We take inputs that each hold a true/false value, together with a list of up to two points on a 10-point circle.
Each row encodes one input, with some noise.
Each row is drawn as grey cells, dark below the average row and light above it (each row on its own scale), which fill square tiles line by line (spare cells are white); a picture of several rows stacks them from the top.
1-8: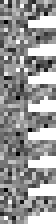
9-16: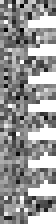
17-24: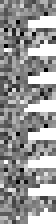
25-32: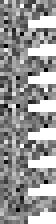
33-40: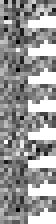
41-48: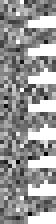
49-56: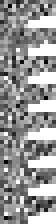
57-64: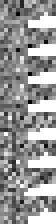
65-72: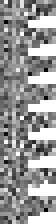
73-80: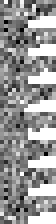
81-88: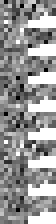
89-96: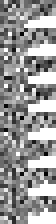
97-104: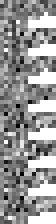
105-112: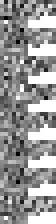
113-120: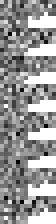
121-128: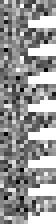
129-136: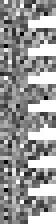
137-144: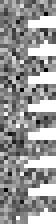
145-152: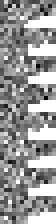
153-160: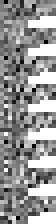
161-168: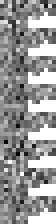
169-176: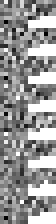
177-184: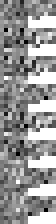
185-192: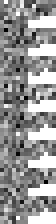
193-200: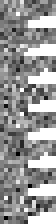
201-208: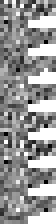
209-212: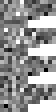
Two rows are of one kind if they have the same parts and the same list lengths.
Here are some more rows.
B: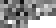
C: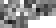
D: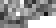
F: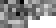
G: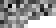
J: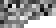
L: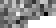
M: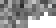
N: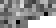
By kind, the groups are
B, D, L, N
C, F, M
G, J

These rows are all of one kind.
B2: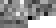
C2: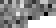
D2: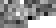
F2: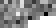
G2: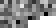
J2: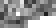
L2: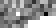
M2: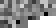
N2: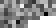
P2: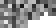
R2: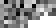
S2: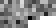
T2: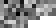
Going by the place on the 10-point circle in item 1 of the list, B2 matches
G2, M2, R2 and T2.
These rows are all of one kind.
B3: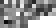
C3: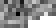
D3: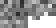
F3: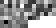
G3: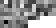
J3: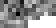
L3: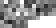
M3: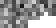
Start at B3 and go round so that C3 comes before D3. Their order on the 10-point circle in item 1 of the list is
B3, J3, F3, M3, G3, C3, L3, D3.
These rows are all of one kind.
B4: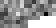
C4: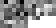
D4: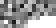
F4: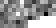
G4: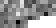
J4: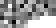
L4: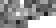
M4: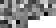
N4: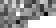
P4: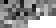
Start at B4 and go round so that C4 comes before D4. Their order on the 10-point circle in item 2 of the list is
B4, C4, L4, M4, P4, N4, G4, J4, F4, D4.
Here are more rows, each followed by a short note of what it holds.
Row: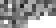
a true/false value, together with a list of two items
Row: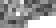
a true/false value, together with a list of two items
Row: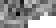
a true/false value, together with a list of one item
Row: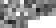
a true/false value, together with a list of one item
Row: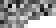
a true/false value, together with the empty list
